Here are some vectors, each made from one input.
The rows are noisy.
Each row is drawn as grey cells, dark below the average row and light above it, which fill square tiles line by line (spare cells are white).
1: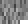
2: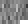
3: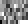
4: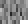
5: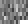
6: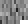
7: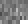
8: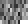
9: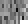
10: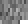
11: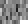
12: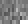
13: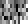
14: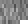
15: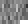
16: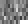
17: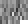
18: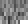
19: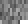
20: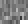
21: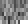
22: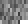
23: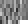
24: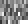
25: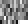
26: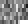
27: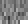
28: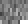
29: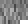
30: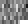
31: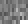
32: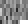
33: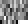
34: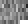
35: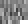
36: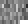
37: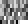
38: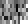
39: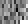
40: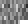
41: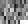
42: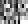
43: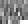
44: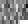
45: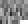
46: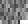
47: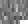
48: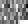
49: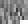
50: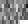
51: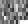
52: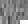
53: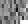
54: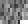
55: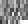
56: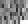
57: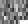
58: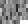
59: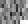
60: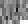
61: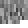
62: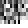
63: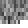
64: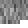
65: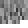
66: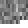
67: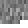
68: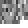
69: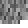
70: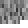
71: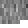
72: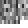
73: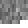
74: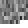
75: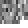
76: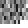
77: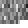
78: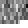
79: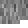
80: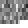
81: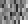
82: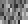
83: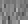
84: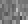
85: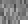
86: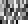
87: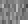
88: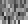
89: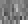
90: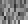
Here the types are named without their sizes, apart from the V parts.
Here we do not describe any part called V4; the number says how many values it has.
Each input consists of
either a true/false value and a value of V4, or a list of points on a line.
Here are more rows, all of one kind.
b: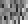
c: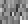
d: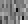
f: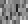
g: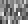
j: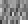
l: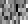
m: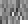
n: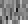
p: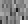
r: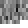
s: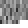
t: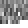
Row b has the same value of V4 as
g and t.
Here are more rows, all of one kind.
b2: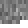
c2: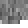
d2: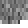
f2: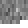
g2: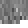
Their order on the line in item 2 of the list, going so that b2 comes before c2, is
b2, g2, d2, c2, f2.
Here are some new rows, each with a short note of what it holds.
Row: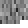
a true/false value and a value of V4
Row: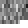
a list of one item
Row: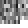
the empty list
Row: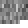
a list of one item
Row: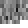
a true/false value and a value of V4
